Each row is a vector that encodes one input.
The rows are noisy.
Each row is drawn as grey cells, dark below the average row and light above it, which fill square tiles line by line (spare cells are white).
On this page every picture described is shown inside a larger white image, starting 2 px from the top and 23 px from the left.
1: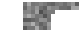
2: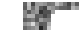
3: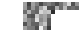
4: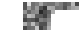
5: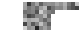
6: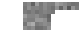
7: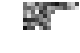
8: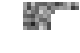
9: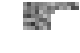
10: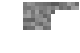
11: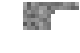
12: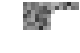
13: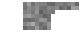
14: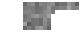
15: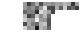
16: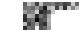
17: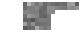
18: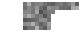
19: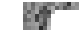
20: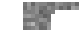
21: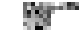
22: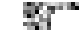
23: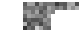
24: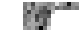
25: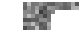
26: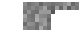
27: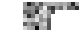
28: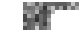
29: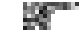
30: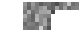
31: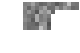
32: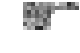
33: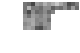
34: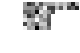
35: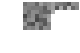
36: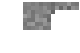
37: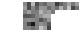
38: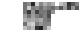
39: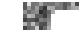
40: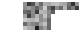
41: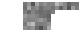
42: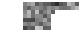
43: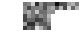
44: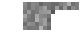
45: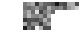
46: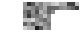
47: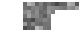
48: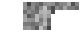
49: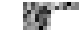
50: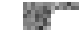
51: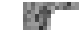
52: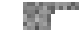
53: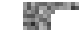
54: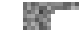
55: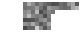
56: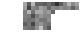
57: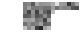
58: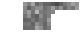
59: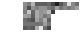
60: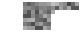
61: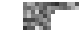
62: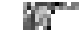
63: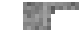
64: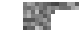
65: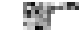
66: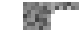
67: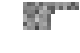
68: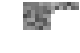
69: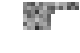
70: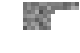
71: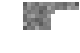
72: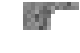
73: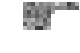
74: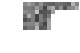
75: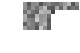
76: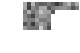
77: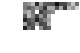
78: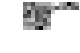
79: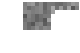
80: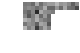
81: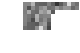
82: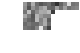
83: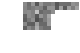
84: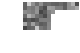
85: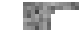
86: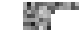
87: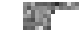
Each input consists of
three true/false values.
